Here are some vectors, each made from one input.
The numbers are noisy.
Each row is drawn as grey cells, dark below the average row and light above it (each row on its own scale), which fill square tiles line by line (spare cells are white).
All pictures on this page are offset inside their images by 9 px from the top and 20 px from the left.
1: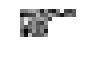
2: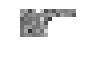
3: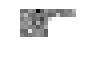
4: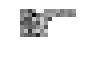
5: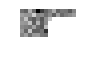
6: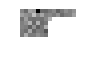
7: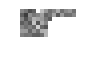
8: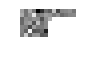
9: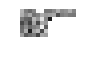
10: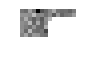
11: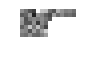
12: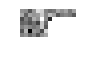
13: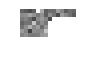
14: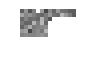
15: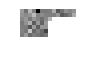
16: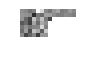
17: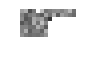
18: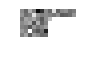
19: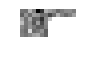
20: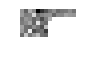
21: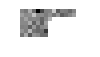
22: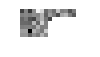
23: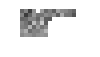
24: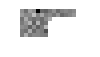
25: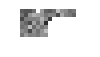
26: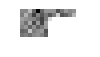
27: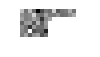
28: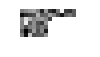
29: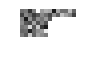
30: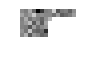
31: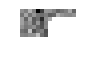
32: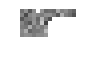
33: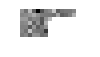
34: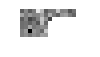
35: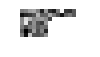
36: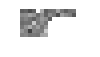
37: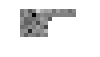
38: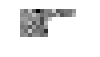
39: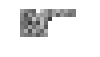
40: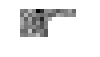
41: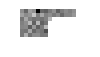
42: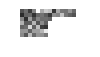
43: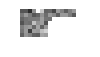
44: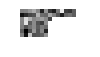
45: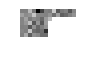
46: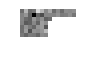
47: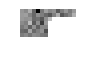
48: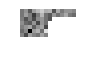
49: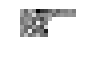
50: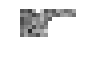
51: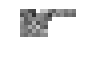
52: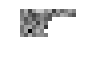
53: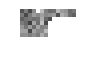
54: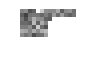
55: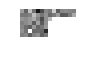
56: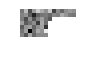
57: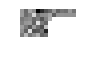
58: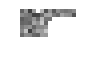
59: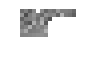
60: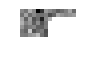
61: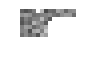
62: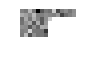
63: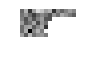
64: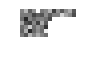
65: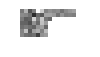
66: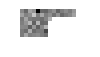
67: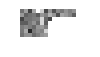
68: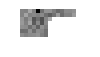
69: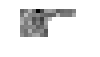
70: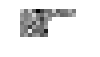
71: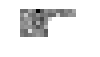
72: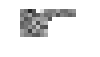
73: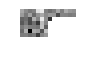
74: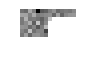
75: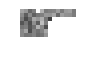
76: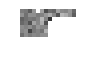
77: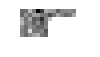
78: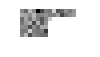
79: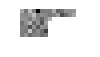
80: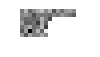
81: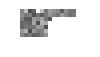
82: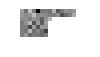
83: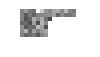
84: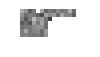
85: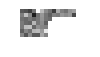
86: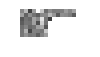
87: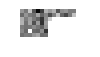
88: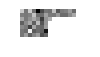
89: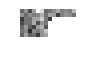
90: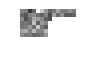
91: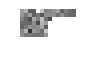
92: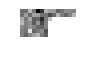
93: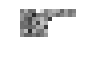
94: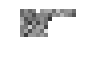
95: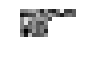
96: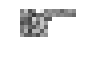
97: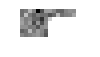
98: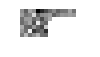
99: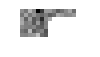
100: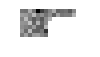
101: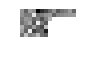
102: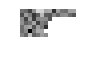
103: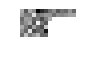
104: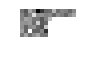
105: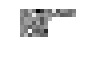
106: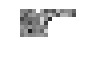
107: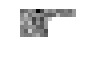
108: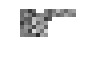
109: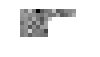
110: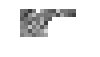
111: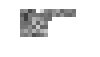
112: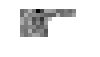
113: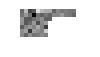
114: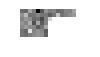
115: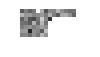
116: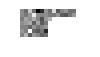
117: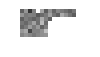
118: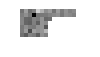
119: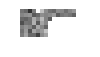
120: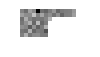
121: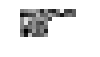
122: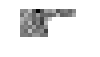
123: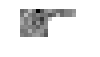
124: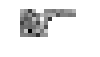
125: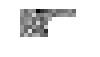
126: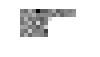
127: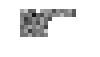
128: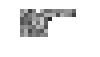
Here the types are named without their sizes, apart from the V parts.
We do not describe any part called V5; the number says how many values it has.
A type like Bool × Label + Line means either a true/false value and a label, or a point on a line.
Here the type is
List(Circle × V5).
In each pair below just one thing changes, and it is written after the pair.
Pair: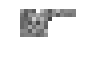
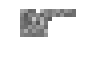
the place on the circle in item 2 of the list
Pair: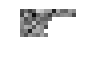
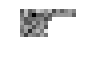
the place on the circle in item 2 of the list
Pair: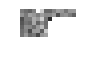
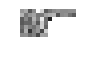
the place on the circle in item 2 of the list
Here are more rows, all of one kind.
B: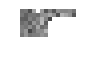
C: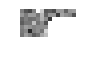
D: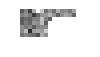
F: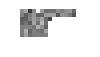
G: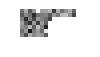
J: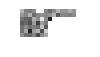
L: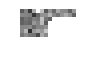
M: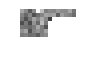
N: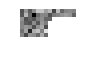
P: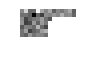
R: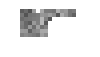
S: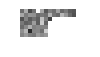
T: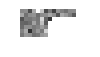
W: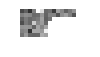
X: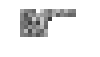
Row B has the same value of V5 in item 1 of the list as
F, G, M and P.
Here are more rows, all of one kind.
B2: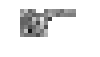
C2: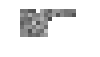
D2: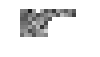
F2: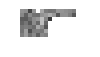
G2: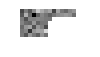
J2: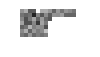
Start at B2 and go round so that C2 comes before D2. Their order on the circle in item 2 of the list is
B2, F2, G2, C2, D2, J2.
